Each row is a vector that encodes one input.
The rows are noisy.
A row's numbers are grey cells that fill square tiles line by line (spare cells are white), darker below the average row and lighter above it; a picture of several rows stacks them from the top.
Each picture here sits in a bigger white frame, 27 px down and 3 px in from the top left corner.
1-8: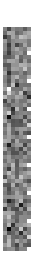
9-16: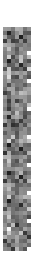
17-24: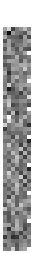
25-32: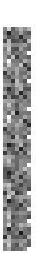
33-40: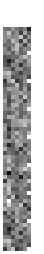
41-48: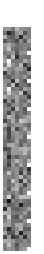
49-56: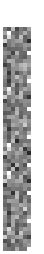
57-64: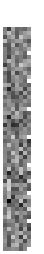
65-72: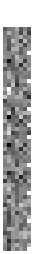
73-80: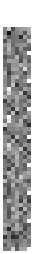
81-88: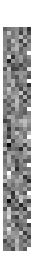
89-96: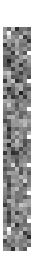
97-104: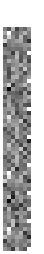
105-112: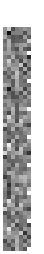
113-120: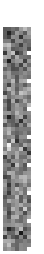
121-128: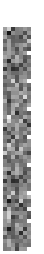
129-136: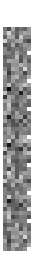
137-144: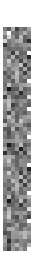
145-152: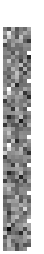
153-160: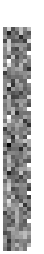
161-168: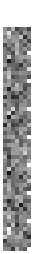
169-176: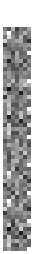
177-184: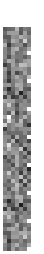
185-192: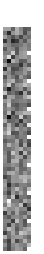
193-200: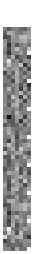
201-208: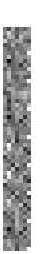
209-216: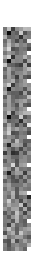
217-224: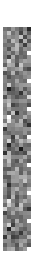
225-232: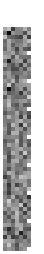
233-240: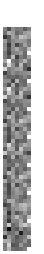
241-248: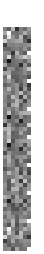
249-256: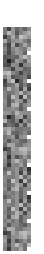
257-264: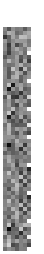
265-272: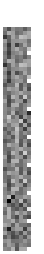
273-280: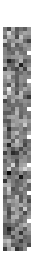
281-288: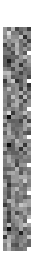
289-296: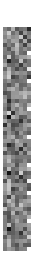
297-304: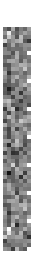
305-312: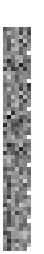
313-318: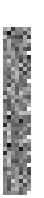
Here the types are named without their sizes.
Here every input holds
either a point on a circle, or a list of points on a line.
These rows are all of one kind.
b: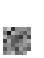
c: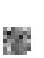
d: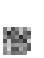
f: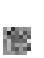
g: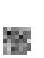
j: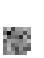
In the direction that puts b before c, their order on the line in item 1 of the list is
b, f, j, c, g, d.
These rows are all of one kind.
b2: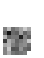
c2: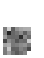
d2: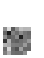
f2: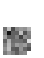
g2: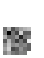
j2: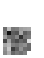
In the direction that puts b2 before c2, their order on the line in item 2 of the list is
b2, d2, c2, j2, f2, g2.
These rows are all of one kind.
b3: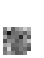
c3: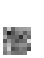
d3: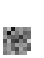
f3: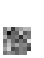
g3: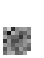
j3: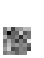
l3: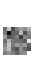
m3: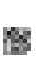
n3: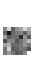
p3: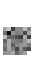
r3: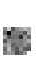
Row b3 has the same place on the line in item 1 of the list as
c3, f3, j3 and n3.
